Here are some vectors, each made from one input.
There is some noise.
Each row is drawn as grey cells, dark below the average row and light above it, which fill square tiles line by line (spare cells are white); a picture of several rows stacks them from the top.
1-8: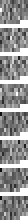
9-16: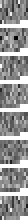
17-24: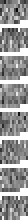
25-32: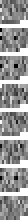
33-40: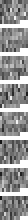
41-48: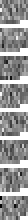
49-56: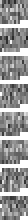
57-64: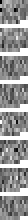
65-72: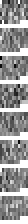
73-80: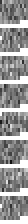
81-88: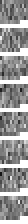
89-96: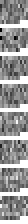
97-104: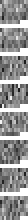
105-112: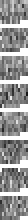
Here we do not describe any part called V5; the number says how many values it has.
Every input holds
one of 7 labels, together with either a fixed value, or a true/false value and a value of V5.
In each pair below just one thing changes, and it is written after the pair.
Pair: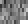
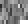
the value of V5
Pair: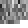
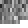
the true/false value
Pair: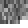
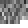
the value of V5
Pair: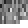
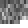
the label
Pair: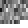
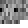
the value of V5
